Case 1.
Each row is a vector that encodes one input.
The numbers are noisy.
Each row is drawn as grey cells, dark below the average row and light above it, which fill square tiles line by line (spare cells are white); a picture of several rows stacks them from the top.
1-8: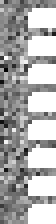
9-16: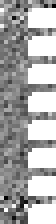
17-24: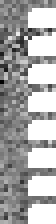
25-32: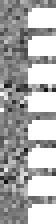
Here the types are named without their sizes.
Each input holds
a point on a line.
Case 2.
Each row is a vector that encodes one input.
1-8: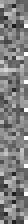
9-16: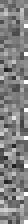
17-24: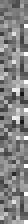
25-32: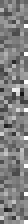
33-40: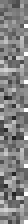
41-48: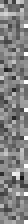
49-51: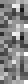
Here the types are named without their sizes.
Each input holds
a node of a tree.
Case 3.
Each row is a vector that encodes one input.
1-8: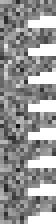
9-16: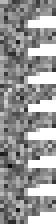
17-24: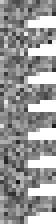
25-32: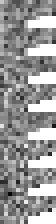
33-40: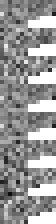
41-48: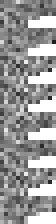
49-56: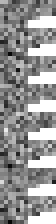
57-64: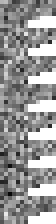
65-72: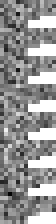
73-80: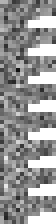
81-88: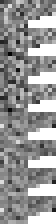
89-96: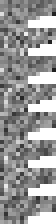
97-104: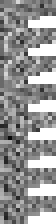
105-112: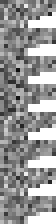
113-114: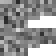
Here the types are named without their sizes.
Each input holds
a point on a line.
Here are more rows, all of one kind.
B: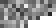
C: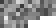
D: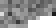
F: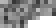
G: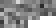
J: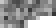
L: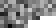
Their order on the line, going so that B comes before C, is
B, C, G, D, J, F, L.
